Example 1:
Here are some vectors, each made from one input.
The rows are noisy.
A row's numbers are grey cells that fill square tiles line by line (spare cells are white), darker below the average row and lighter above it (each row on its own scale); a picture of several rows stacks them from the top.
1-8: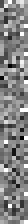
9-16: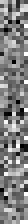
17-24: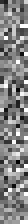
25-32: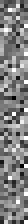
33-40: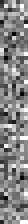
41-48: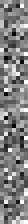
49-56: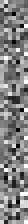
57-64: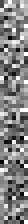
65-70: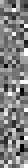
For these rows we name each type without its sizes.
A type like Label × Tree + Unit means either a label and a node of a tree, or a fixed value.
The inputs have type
Circle × Tree.
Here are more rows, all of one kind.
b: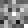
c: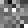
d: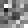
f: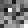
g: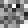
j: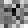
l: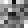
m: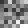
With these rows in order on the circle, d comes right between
b and c.
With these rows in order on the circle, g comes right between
f and j.
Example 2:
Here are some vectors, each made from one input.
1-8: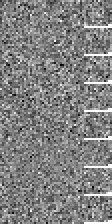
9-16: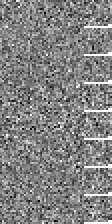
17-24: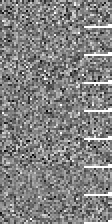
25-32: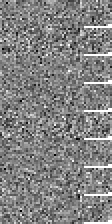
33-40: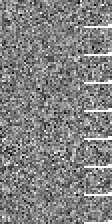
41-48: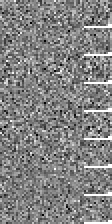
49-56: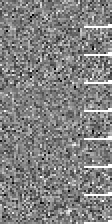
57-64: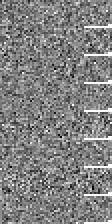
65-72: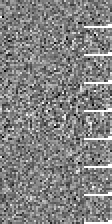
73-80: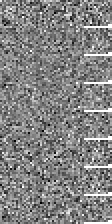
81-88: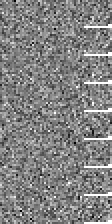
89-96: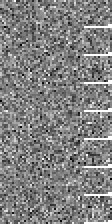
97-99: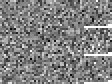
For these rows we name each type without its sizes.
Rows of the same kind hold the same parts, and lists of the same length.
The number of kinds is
2.
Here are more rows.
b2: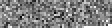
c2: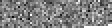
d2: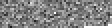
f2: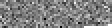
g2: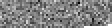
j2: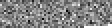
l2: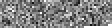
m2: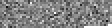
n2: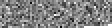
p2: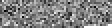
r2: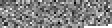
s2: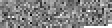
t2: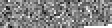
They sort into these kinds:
b2, f2, g2, l2, n2, s2
c2, d2, j2, m2, p2, r2, t2

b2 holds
a label.
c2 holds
a point on a line.
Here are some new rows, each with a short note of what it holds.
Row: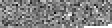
a label
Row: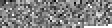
a point on a line
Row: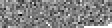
a label
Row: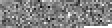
a label
